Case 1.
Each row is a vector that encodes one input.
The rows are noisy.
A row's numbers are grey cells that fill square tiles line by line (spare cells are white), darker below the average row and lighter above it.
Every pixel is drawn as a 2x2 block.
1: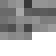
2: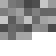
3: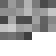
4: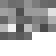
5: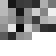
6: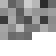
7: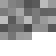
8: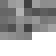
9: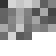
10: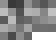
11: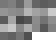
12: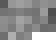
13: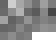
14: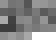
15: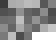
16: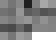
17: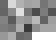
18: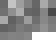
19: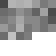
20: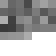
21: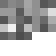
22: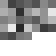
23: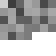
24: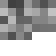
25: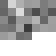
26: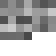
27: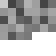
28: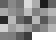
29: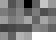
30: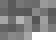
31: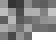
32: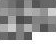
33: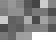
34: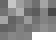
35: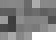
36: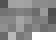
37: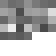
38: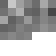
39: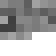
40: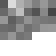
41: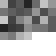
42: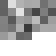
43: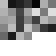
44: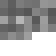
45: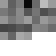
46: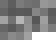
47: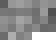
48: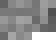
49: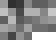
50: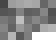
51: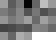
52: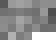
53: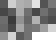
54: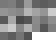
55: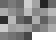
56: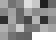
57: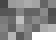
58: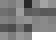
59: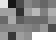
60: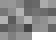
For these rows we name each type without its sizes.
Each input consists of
either a point on a circle, or a point on a line.
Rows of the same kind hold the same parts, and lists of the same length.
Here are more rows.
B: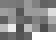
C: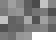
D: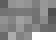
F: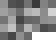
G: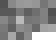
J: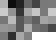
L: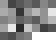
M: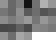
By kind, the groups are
B, F, J, L
C, D, G, M

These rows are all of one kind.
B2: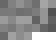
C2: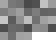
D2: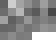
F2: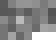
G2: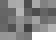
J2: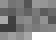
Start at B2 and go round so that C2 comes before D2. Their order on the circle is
B2, F2, J2, G2, C2, D2.
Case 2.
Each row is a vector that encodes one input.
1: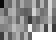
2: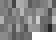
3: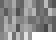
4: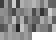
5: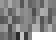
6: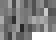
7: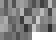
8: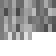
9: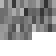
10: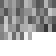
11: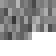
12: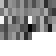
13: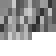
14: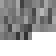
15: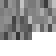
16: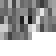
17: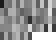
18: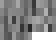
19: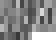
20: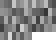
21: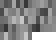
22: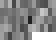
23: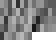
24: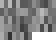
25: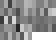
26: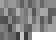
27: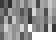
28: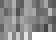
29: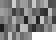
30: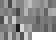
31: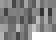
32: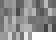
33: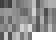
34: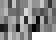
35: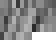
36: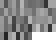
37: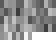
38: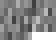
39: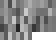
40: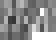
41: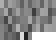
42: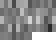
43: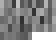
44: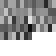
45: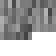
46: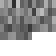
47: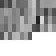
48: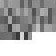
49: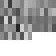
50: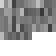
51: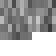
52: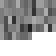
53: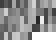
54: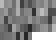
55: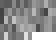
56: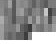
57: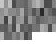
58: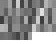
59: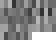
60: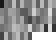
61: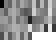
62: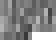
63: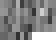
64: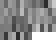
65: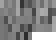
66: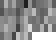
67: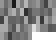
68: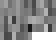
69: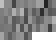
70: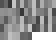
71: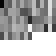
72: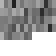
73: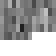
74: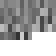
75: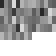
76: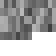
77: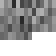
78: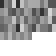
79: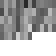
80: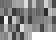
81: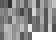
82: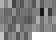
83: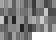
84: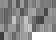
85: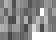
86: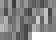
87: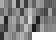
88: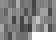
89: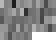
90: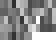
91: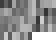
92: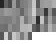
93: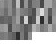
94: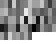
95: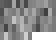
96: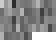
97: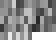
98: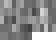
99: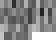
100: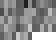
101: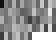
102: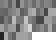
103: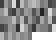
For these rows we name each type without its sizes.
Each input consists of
either a point on a line, or a node of a tree.
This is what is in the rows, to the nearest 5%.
About 45% of them hold a point on a line. The rest hold a node of a tree.
